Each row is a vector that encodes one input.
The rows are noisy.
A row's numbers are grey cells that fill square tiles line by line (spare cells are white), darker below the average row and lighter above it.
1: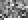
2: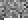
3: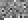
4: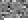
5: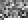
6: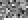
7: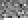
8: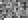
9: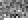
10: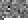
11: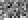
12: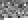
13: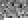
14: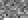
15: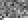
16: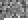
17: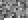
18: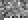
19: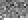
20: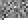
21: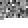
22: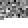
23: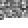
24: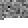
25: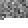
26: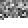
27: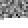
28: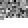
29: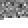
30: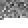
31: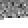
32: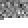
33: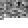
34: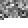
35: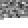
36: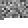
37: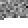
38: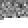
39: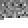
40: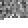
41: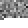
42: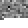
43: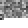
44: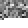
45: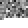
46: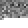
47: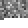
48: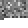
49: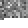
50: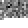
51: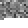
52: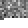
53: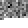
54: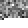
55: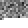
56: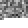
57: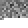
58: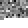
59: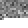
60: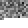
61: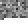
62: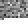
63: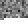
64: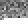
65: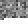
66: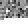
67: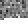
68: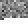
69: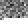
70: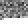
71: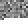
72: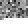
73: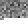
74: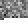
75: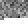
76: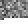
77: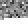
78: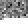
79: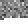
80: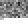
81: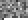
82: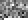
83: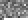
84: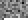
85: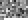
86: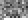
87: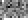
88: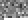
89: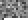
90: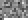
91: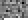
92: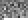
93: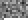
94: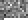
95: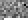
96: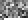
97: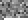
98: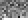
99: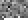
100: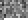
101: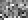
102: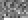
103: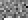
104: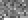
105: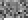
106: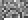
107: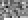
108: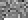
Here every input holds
a true/false value, together with a list of up to two points on a 5-point line.
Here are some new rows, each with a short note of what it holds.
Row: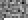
a true/false value, together with a list of one item
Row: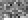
a true/false value, together with a list of two items
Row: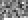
a true/false value, together with a list of two items
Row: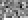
a true/false value, together with a list of two items
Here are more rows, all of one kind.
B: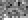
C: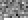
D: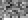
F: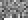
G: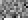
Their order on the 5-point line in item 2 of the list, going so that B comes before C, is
D, F, B, C, G.
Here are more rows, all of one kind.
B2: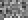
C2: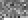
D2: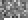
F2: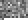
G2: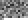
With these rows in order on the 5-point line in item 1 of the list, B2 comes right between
C2 and G2.
